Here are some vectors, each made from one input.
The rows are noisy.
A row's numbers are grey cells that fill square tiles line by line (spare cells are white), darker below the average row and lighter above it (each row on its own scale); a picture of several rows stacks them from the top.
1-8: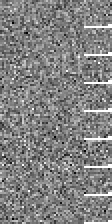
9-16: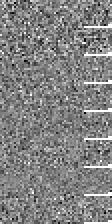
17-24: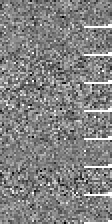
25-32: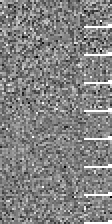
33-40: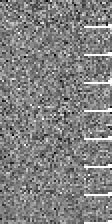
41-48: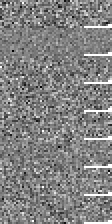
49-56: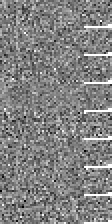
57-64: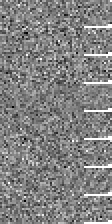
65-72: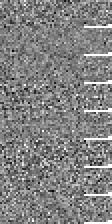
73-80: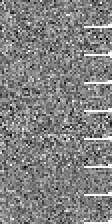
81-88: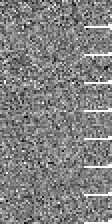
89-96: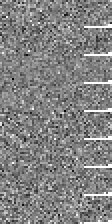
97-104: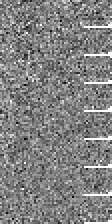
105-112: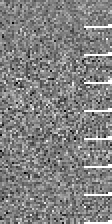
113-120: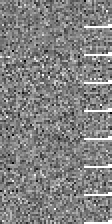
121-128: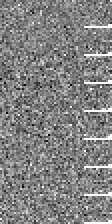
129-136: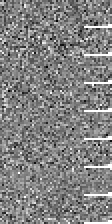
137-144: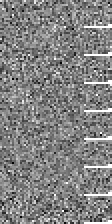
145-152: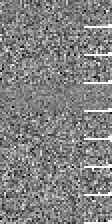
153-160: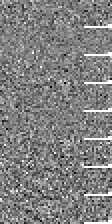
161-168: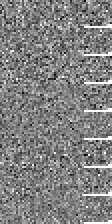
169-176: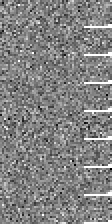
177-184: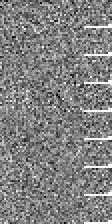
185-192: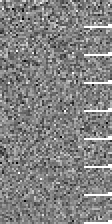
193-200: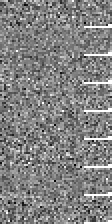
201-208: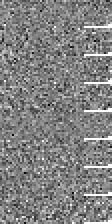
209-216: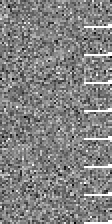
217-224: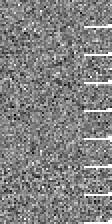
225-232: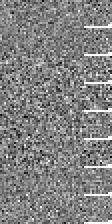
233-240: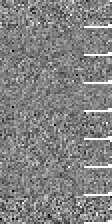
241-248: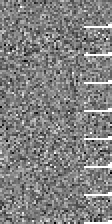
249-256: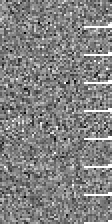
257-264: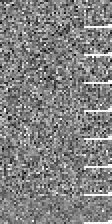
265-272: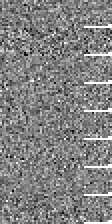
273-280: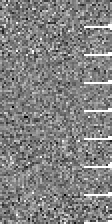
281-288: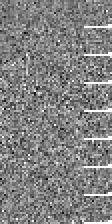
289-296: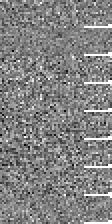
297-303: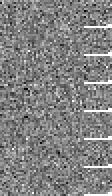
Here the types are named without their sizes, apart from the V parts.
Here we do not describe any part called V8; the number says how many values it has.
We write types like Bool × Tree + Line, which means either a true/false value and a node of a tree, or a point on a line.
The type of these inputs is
Line + List(V8) × Tree.
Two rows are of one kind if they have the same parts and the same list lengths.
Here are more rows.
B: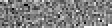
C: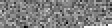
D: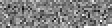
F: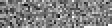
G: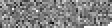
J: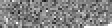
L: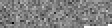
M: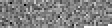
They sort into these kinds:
B, F, M
C, G
D, L
J

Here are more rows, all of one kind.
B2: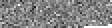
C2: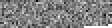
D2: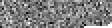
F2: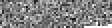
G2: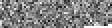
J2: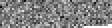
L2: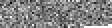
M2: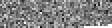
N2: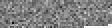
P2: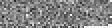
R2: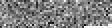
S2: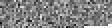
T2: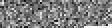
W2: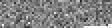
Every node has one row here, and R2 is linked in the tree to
D2 and M2.
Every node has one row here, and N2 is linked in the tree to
C2 and G2.
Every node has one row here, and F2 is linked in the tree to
C2 and S2.
